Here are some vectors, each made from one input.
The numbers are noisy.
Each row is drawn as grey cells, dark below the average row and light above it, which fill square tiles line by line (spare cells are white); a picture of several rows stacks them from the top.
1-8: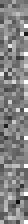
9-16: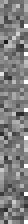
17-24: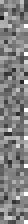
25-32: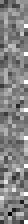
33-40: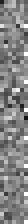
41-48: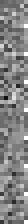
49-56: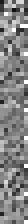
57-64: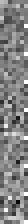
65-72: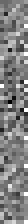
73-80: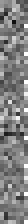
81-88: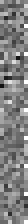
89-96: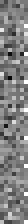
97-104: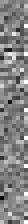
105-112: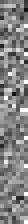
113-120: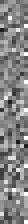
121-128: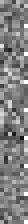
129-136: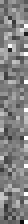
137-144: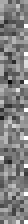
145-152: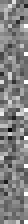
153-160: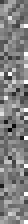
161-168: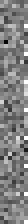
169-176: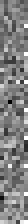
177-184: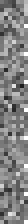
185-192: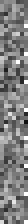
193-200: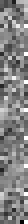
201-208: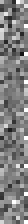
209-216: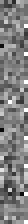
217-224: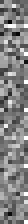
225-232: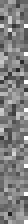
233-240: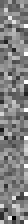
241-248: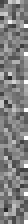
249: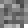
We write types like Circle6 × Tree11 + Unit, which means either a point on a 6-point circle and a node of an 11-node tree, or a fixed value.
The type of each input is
(Circle10 + Unit) × Line8 + Line11.
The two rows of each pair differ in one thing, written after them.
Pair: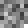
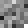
the place on the 10-point circle
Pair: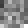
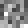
the place on the 8-point line
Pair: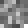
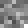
the place on the 8-point line
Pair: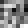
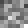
the place on the 10-point circle
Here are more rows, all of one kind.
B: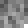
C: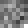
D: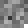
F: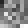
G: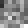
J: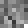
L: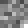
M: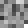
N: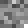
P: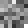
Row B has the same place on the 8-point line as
J, L and N.
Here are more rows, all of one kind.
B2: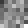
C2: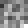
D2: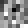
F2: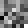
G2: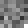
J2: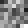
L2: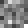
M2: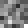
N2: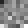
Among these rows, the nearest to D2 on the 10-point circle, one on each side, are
C2 and L2.
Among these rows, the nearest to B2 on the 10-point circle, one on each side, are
C2 and N2.
